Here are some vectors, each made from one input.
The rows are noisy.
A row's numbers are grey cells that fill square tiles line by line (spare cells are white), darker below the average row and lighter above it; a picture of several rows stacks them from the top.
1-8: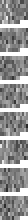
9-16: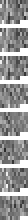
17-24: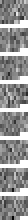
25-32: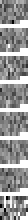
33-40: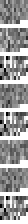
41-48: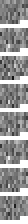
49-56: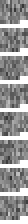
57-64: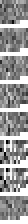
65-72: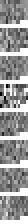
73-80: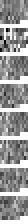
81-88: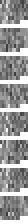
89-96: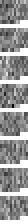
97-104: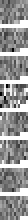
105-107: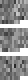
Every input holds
a list of up to three points on a 6-point line.
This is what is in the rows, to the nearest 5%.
All of them are lists of up to three points on a 6-point line: about 10% are empty, 20% hold one, 30% two and 40% three.
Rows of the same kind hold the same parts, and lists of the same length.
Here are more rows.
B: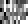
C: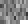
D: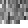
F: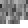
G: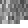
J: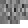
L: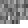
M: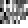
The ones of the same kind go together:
B, M
C, J
D, G
F, L

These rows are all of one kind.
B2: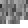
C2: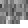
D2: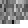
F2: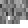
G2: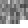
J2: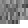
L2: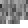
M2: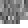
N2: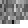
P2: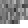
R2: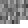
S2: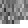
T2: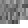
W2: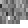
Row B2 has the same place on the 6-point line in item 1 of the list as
C2, F2, L2 and W2.
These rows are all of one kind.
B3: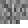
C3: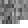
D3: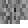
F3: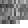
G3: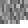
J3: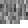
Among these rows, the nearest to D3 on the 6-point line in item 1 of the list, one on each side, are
B3 and C3.
